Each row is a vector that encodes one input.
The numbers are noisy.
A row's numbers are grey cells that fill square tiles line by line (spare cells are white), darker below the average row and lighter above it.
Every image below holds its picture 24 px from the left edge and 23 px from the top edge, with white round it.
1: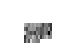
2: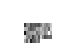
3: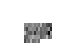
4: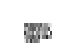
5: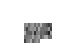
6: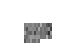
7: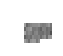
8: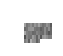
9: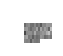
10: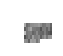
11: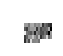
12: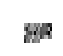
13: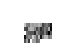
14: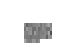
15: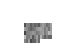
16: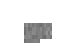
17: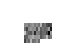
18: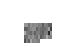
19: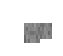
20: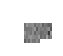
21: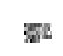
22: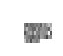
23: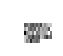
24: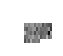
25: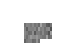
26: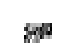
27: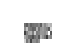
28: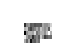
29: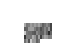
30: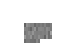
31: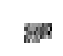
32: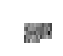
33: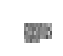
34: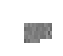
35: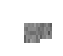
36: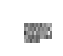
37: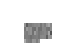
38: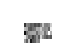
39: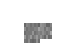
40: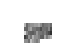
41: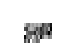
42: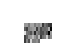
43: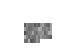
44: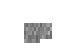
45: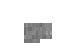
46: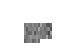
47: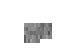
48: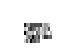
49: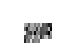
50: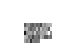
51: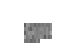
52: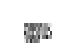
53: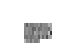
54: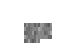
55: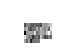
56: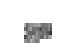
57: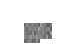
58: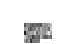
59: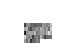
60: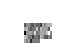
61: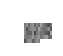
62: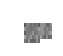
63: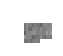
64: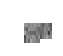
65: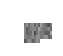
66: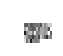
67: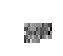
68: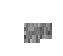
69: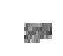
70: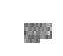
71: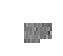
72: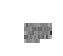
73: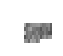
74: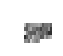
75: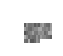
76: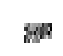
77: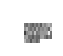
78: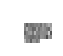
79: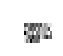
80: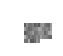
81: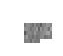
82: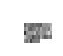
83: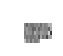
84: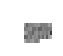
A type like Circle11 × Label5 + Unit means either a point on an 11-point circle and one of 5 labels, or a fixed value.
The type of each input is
Line8.
